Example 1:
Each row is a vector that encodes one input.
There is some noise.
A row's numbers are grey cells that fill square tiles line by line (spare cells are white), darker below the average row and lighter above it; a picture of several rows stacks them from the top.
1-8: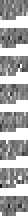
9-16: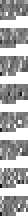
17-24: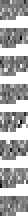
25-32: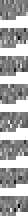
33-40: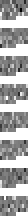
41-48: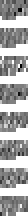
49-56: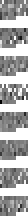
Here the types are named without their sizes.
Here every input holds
a node of a tree and a true/false value.
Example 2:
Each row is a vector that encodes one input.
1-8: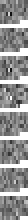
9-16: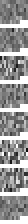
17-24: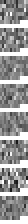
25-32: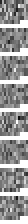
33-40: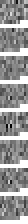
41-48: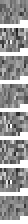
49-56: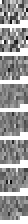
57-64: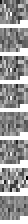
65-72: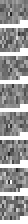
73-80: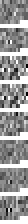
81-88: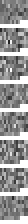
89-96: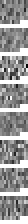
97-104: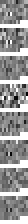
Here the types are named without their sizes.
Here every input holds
a list of points on a line.
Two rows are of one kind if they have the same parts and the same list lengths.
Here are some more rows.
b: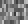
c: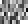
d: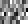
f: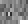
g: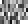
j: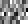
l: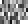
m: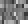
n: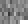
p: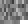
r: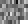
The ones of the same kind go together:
b, r
c, d, g, j, l
f, m, n, p

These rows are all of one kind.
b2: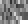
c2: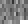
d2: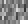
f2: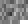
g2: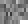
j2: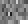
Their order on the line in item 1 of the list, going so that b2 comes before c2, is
j2, g2, b2, f2, d2, c2.
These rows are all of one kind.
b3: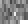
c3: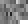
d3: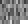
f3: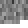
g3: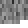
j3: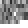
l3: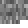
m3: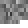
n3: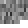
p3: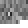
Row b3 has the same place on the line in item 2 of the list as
j3 and n3.
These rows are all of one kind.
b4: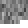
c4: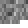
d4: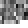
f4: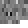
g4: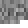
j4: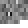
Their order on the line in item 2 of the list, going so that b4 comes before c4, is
g4, b4, d4, j4, c4, f4.
